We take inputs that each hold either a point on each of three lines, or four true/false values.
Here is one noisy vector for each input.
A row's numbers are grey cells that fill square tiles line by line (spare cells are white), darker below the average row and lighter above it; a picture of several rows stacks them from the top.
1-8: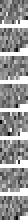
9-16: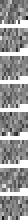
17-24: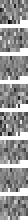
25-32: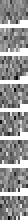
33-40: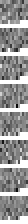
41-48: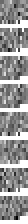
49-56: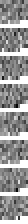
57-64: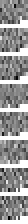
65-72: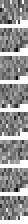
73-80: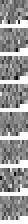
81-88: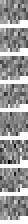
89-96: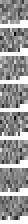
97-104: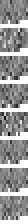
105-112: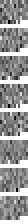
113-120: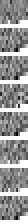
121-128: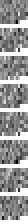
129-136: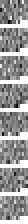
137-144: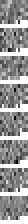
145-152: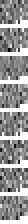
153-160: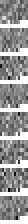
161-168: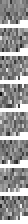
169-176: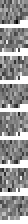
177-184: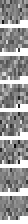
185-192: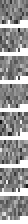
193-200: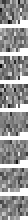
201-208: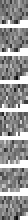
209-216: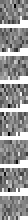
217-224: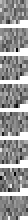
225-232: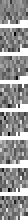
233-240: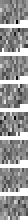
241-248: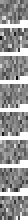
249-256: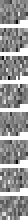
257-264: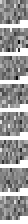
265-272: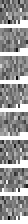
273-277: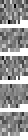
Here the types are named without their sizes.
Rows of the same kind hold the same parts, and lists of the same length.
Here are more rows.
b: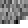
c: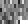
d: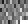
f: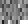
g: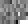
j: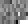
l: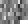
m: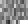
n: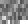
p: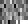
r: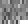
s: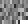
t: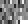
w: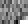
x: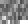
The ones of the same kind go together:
b, f, g, j, l, m, n, r, w, x
c, d, p, s, t

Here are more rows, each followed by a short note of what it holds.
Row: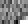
four true/false values
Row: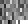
a point on each of three lines
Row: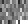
a point on each of three lines
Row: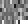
a point on each of three lines
